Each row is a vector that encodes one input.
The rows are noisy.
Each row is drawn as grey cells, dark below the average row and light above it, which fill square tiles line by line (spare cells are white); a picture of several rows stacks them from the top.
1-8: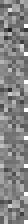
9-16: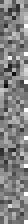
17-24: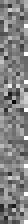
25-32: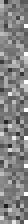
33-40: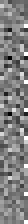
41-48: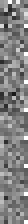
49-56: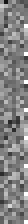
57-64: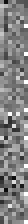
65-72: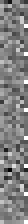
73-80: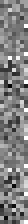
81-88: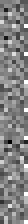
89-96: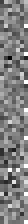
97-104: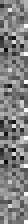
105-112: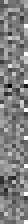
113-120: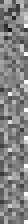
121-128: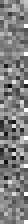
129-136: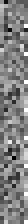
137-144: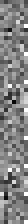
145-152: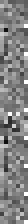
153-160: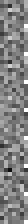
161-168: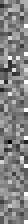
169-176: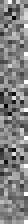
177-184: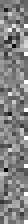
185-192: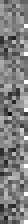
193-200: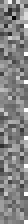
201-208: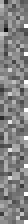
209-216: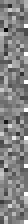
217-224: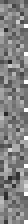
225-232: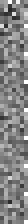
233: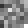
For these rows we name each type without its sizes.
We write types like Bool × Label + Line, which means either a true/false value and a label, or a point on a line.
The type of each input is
Label + Line + Tree.
